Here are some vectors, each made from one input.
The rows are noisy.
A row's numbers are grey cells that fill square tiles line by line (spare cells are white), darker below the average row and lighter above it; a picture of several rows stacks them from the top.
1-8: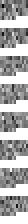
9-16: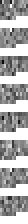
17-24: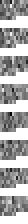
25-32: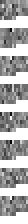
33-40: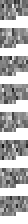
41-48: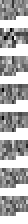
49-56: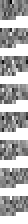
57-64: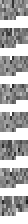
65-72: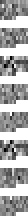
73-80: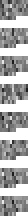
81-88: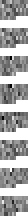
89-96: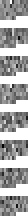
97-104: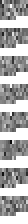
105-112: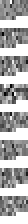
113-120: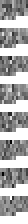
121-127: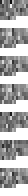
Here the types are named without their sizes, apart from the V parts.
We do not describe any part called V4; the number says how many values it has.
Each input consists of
a list of items, each a true/false value and a value of V4.
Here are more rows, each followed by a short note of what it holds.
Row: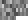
a list of one item
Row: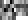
the empty list
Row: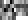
the empty list
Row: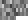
a list of one item
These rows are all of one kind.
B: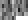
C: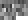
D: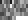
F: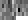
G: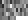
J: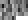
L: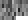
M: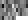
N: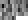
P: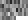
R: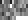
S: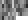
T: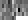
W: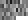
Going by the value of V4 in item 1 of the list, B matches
J, M, N and S.
